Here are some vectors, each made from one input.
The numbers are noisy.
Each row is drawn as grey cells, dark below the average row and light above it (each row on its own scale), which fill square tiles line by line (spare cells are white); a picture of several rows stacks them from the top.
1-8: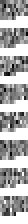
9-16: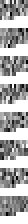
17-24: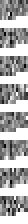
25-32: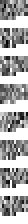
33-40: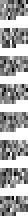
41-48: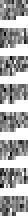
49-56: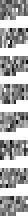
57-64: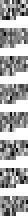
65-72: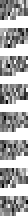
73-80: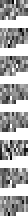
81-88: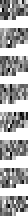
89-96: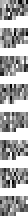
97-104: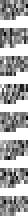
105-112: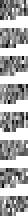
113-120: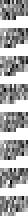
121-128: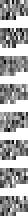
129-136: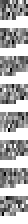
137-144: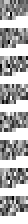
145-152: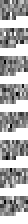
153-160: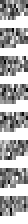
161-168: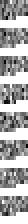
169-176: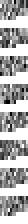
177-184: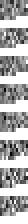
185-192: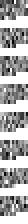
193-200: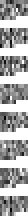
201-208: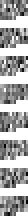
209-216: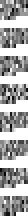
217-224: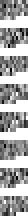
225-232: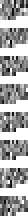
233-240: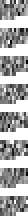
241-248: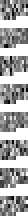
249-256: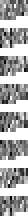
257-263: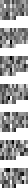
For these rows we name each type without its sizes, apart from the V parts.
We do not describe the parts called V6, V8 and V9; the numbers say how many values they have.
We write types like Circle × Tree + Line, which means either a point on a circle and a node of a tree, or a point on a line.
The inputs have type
Bool × Label × Label × V6 × V8 × V9.
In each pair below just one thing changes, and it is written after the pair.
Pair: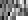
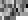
the value of V8
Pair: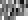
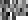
the value of V6
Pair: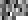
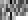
the value of V6
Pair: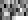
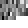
the value of V8
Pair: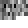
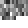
the value of V9
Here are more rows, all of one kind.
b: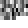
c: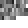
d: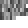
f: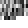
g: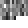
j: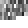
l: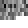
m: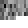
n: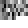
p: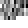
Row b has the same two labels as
j and n.
